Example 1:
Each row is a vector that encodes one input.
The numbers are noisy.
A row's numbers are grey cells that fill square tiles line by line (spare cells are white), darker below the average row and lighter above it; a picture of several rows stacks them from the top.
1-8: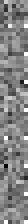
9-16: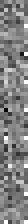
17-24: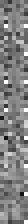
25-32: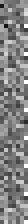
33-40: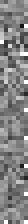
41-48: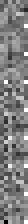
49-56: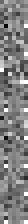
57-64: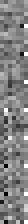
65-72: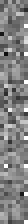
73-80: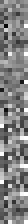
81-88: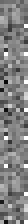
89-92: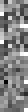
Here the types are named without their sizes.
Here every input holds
either a fixed value, or a node of a tree.
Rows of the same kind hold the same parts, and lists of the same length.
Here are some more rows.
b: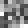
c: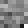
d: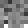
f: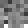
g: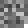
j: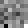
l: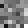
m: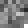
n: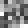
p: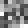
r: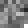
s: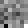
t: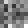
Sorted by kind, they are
b, n, p
c, d, f, g, j, l, m, r, s, t

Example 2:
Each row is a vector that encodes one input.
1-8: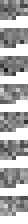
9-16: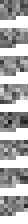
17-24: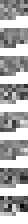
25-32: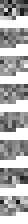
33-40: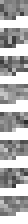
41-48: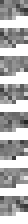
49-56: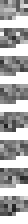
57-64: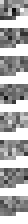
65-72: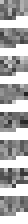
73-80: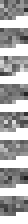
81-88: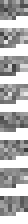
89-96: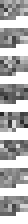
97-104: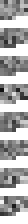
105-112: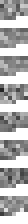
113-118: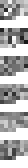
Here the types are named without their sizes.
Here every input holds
three true/false values.
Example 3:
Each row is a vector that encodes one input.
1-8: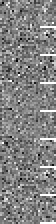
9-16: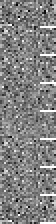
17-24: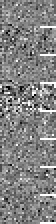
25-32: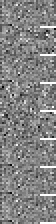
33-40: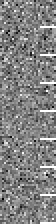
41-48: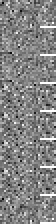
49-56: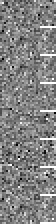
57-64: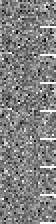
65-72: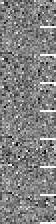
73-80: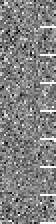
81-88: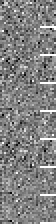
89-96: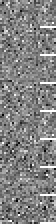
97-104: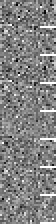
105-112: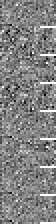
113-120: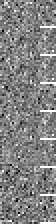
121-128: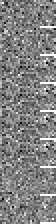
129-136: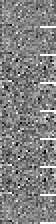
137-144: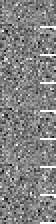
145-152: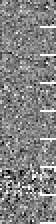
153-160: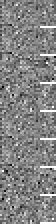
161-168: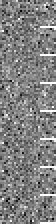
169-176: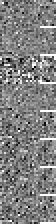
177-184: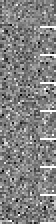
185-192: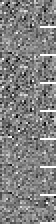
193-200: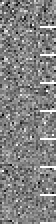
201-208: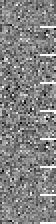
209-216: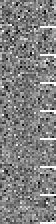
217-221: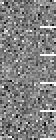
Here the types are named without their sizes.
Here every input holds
either a fixed value, or three true/false values.
